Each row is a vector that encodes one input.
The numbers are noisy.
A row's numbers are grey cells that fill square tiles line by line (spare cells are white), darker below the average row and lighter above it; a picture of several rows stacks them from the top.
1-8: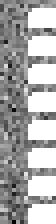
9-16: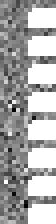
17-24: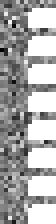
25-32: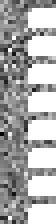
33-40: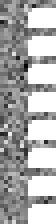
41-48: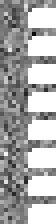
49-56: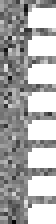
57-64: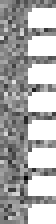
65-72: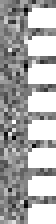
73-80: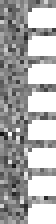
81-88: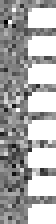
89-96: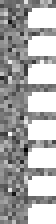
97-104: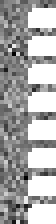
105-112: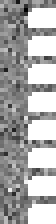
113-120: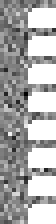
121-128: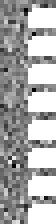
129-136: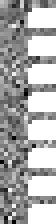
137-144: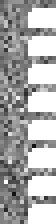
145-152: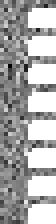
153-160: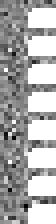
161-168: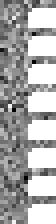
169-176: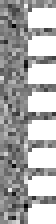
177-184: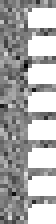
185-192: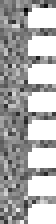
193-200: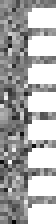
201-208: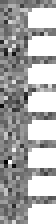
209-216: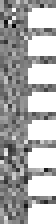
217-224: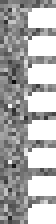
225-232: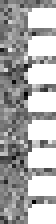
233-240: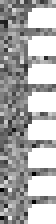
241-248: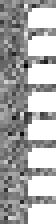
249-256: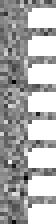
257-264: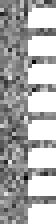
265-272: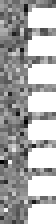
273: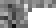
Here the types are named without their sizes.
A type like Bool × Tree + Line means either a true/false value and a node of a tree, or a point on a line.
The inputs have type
(Bool × Bool × Bool × Bool + List(Line)) × (Label + Tree).
